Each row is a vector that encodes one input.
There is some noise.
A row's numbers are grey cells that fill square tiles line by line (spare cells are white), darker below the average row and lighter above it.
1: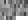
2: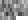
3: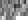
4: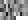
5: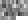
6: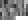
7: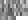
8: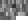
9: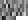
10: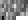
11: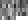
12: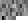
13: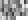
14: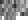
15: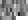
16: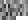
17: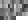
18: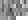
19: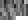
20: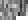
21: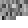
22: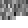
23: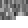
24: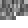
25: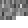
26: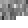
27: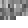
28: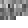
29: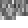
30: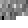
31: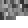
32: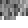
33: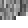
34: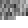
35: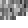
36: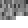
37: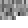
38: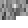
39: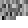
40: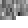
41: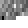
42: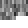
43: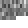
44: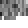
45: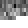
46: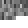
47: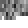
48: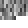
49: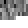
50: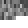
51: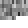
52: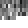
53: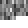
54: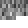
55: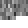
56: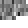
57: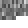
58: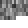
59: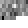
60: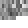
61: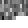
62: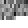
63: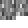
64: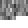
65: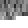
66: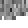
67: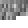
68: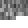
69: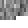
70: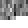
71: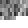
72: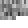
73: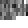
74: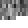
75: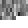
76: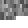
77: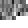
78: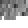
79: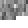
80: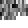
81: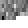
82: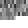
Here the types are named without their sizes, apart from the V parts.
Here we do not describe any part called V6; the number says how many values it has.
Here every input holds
a true/false value, together with either a point on a line, or a value of V6.
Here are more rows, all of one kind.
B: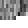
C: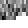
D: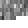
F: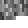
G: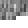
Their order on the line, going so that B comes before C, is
B, G, C, D, F.
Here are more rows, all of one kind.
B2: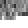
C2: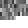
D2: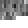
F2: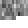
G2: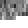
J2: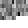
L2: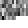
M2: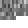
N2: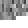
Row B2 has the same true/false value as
C2, D2 and G2.
